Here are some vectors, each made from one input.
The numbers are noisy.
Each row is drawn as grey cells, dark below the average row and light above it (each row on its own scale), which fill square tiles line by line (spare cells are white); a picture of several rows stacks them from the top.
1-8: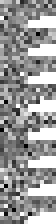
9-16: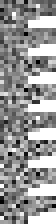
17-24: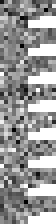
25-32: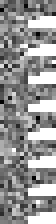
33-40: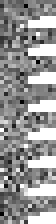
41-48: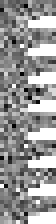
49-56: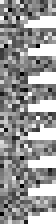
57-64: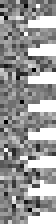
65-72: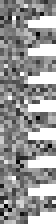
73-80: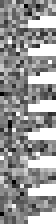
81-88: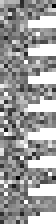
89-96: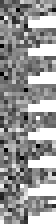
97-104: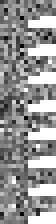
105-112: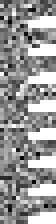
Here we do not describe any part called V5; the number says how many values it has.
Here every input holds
a node of an 8-node tree and a value of V5, together with either a fixed value, or a node of an 8-node tree.
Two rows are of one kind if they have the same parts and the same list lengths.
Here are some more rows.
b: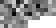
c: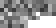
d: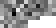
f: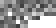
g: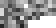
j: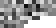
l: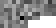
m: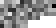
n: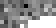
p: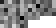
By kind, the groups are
b, c, d, f, j, m, n
g, l, p

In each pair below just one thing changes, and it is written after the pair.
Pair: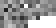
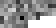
the node of one of the two trees
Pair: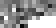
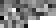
the node of one of the two trees
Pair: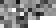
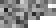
the node of one of the two trees
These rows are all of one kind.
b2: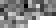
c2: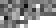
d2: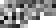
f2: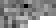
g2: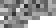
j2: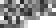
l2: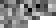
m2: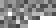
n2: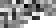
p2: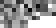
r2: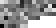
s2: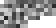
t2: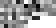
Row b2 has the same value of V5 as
l2, m2 and p2.
